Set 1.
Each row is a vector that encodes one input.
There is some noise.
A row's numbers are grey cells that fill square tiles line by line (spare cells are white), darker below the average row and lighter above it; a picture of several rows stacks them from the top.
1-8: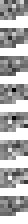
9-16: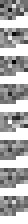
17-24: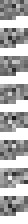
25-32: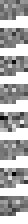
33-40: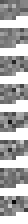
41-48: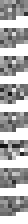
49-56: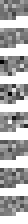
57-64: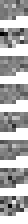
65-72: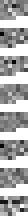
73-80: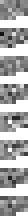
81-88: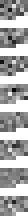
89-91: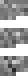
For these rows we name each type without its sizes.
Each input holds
a point on a line, together with either a fixed value, or four true/false values.
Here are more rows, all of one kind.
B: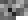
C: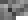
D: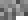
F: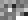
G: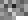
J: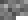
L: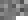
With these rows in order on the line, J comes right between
C and L.
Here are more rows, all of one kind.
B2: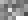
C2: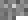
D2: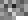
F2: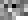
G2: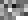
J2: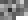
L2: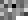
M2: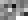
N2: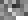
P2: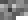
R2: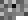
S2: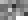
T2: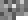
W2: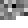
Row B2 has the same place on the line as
D2, N2, R2 and S2.
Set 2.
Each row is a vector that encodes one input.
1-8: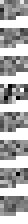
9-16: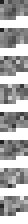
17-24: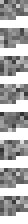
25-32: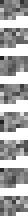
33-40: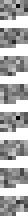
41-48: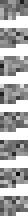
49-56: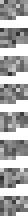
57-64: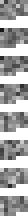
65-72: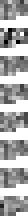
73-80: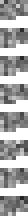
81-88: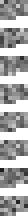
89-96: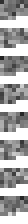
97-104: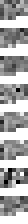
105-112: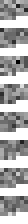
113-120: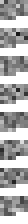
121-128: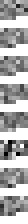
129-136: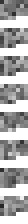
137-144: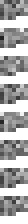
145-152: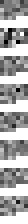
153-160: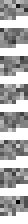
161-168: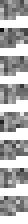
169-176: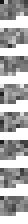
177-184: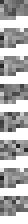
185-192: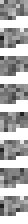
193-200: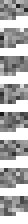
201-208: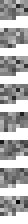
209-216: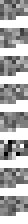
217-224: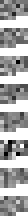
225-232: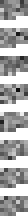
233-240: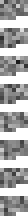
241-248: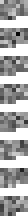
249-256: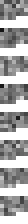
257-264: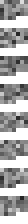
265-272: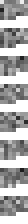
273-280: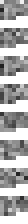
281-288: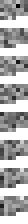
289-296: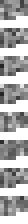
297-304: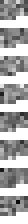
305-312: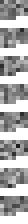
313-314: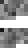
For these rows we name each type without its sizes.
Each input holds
a list of points on a line.
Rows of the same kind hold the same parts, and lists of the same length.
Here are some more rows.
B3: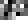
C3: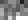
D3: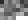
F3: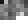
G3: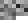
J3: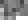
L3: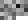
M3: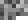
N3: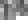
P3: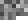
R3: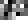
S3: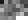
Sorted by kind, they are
B3, R3
C3, D3, F3, G3, J3, L3, N3, S3
M3, P3

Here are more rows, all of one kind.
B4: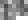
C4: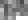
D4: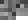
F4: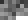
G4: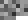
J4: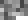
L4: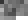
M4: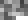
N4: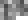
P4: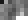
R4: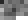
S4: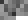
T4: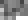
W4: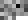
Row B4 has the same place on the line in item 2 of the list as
C4, G4, N4 and S4.
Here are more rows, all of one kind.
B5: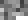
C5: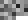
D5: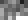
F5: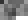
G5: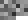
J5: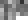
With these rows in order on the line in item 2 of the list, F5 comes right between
B5 and G5.
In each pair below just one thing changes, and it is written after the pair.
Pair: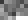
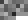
the place on the line in item 1 of the list
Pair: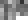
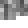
the place on the line in item 2 of the list
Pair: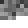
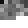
the place on the line in item 2 of the list
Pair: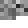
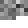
the place on the line in item 2 of the list
